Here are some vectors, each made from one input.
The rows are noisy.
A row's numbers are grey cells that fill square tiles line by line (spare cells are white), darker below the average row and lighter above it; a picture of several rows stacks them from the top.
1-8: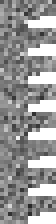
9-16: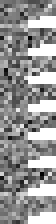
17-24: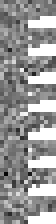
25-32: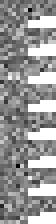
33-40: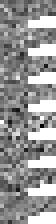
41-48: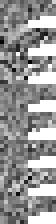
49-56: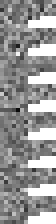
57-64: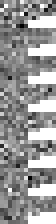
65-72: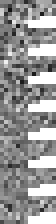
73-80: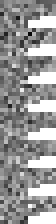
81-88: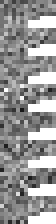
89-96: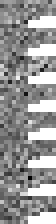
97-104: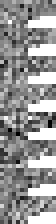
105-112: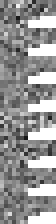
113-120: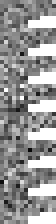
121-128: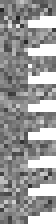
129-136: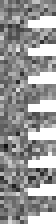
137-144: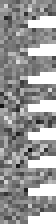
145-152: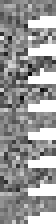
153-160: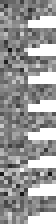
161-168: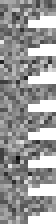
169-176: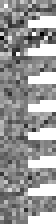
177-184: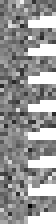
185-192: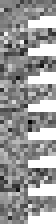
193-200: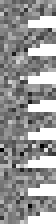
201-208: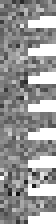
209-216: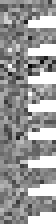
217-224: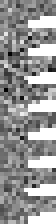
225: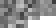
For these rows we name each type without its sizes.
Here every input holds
three true/false values, together with either a point on a circle, or a point on a line.
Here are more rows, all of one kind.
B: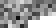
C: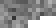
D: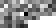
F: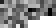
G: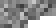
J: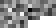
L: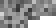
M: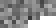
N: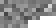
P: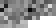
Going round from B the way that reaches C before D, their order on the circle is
B, J, F, G, M, L, N, C, D, P.
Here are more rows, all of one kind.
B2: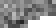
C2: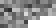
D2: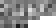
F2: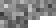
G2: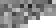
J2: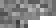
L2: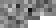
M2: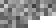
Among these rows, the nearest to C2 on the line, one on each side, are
B2 and F2.
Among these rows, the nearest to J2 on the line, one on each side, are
D2 and F2.
